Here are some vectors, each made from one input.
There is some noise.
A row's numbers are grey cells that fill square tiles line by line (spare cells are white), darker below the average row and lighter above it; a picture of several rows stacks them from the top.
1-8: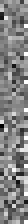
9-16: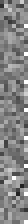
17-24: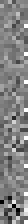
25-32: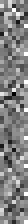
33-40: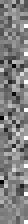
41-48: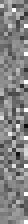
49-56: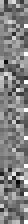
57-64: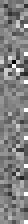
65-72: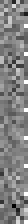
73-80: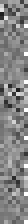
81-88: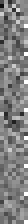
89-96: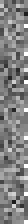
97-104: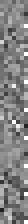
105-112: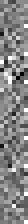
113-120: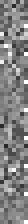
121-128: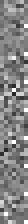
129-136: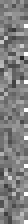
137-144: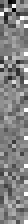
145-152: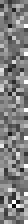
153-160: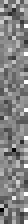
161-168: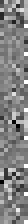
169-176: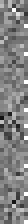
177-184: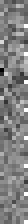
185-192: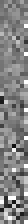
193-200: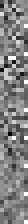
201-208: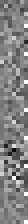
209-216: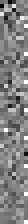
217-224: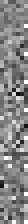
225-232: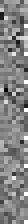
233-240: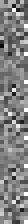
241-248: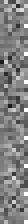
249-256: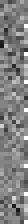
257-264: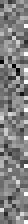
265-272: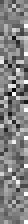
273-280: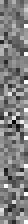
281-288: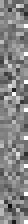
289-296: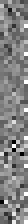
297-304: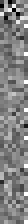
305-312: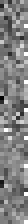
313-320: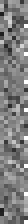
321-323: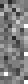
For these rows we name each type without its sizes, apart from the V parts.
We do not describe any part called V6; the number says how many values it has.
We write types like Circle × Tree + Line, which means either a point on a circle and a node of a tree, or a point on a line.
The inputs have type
Bool × Circle + Tree × (Tree + V6) × V6 + Unit.
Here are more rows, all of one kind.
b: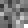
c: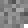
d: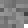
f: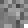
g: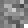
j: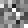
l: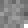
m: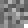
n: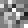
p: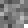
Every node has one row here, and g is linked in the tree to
l and m.
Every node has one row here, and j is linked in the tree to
d and f.
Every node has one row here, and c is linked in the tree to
f and n.
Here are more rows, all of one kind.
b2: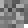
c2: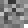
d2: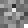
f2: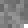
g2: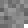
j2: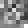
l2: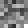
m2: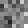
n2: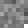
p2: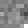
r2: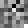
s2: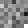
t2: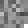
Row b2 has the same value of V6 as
c2, m2 and r2.
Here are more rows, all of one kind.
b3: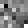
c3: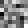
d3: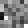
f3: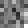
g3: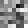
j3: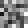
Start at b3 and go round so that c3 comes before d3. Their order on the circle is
b3, j3, c3, d3, f3, g3.
